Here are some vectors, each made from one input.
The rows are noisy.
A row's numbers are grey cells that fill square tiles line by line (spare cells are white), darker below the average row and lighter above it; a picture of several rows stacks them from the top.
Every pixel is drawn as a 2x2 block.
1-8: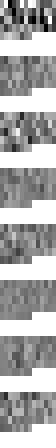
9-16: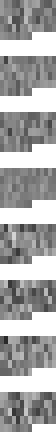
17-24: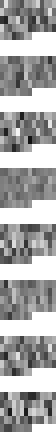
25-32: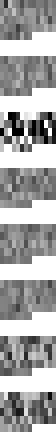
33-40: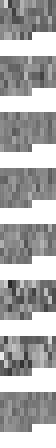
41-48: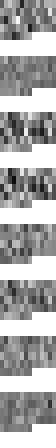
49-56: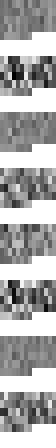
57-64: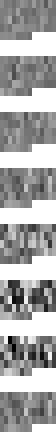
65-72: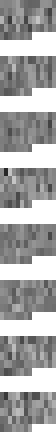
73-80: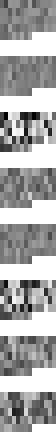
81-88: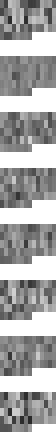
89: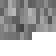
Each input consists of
a list of up to three points on a 5-point line.
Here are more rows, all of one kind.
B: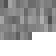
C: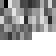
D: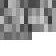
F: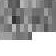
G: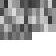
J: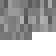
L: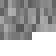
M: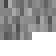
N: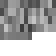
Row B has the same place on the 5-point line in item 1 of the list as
F and L.
